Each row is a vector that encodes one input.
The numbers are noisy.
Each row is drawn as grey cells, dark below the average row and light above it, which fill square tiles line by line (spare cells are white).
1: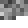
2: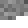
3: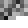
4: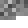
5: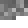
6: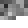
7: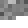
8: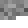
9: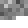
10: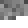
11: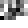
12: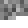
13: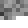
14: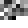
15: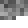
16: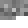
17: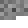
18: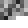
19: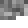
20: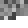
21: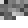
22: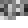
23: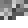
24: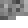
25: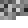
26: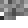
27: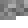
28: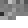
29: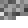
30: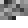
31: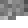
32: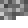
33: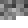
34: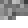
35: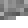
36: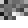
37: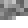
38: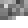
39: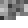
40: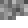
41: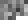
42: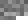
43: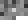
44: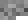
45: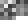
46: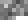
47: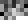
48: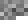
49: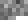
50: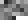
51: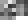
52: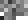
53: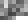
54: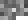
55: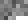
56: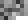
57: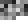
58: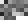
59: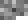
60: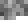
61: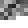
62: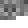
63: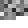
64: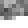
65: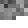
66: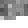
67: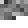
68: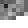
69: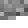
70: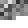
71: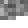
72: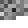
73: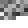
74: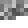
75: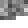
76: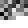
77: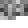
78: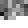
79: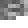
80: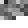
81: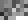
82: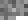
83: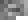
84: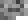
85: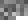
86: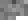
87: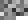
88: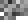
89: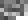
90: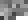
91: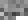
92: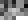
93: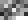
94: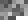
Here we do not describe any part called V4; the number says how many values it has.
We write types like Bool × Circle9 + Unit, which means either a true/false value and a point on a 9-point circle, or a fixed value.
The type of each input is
List2(Bool × V4).
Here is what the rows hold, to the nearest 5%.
All of them are lists of up to two items, each a true/false value and a value of V4: about 10% are empty, 50% hold one and 40% two.
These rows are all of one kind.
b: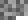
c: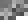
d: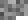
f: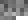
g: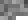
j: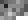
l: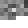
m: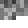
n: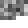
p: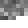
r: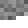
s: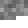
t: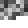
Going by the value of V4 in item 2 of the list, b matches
d, g, r and s.
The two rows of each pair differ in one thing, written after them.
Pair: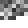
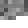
the value of V4 in item 2 of the list
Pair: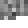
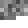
the value of V4 in item 1 of the list
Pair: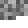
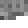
the true/false value in item 1 of the list
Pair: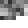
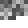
the true/false value in item 1 of the list
